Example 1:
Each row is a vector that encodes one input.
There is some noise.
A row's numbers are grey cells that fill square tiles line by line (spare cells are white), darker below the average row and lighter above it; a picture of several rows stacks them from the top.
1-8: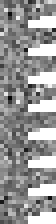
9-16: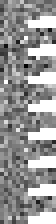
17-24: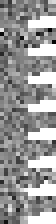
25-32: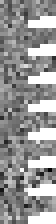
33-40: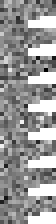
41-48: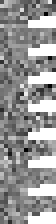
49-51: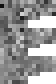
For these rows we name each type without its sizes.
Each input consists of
a node of a tree.
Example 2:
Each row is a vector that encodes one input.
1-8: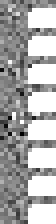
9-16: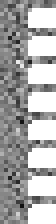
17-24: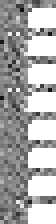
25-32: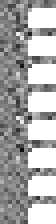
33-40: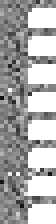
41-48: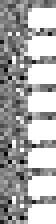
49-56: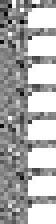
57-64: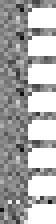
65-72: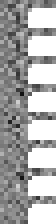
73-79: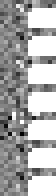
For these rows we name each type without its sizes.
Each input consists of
either a fixed value, or three true/false values.
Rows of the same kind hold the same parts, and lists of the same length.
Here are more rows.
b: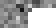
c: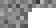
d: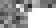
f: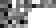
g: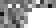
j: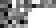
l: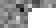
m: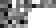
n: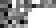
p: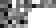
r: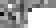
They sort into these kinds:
b, c, d, g, l, r
f, j, m, n, p

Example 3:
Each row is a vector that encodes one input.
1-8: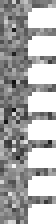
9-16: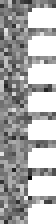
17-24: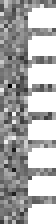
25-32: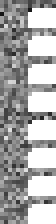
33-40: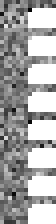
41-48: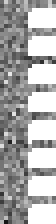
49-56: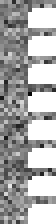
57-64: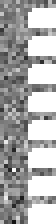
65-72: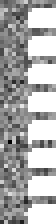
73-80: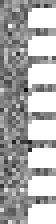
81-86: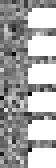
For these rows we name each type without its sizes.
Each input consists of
a point on each of two lines.
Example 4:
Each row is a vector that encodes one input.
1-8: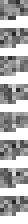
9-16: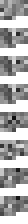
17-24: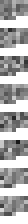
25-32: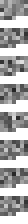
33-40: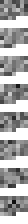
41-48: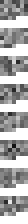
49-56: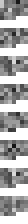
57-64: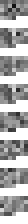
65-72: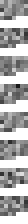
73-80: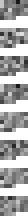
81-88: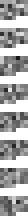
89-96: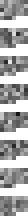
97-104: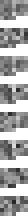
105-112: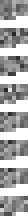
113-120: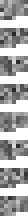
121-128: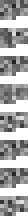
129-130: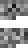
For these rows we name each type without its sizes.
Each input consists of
a label.
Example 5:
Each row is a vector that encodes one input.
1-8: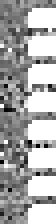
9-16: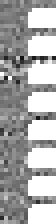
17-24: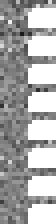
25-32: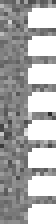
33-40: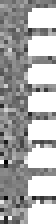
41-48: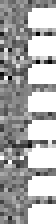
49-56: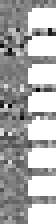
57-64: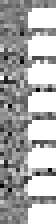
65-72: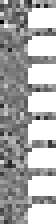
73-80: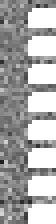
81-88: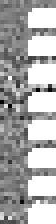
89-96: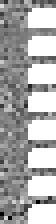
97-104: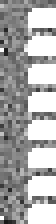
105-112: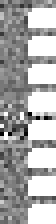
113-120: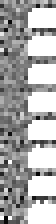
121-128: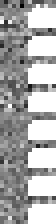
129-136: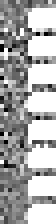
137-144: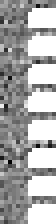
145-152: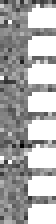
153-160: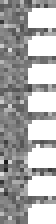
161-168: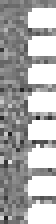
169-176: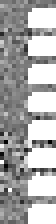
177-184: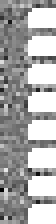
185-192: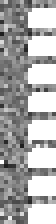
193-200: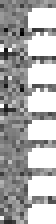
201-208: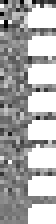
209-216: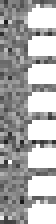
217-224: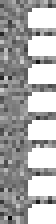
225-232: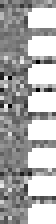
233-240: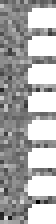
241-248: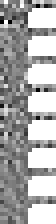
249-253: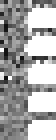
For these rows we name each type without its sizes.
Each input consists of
a point on a line.
